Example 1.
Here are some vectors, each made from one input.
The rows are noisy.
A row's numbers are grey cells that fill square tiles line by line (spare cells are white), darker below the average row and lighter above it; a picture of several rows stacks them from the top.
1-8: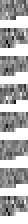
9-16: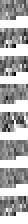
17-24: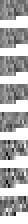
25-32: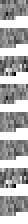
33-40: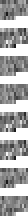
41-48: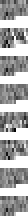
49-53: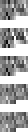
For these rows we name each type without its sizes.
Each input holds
a point on a line.
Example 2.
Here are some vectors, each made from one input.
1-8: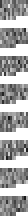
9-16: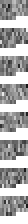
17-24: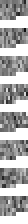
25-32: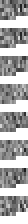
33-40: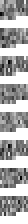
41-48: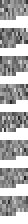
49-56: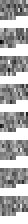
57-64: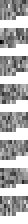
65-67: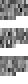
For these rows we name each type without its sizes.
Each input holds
a point on each of two lines.
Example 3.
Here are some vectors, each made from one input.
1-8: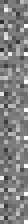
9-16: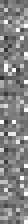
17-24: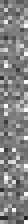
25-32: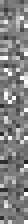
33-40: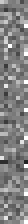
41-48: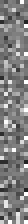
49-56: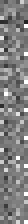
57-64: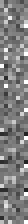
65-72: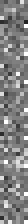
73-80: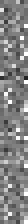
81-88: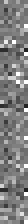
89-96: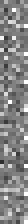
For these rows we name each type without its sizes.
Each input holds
a point on a line.
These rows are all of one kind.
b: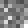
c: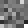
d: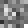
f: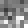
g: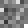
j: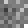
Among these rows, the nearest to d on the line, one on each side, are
b and c.
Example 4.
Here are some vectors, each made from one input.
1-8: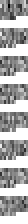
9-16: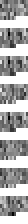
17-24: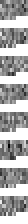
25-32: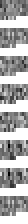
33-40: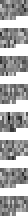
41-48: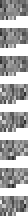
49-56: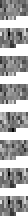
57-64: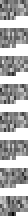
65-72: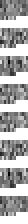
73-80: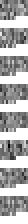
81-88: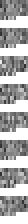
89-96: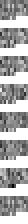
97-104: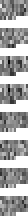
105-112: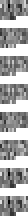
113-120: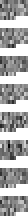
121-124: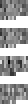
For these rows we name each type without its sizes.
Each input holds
a point on a circle.
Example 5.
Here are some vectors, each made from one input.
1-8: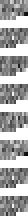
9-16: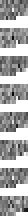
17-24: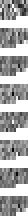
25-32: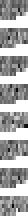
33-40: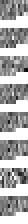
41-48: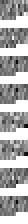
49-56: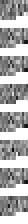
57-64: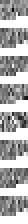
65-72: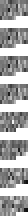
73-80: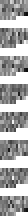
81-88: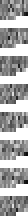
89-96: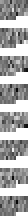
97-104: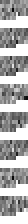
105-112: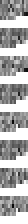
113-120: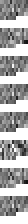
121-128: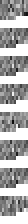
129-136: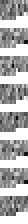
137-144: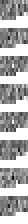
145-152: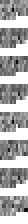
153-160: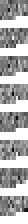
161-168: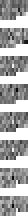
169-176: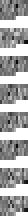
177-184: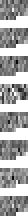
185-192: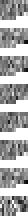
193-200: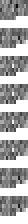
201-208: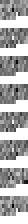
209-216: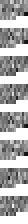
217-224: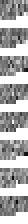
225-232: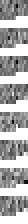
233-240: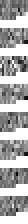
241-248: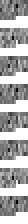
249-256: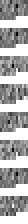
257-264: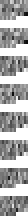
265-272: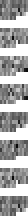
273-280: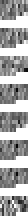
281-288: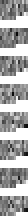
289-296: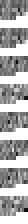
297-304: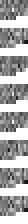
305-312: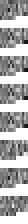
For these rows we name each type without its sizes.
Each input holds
either a point on a circle, or a fixed value.
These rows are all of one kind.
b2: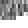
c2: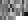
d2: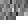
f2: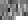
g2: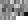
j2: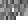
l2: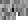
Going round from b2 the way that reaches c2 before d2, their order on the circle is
b2, l2, g2, c2, f2, d2, j2.
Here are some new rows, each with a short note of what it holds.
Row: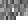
a point on a circle
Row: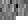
a point on a circle
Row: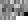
a point on a circle
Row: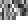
a fixed value
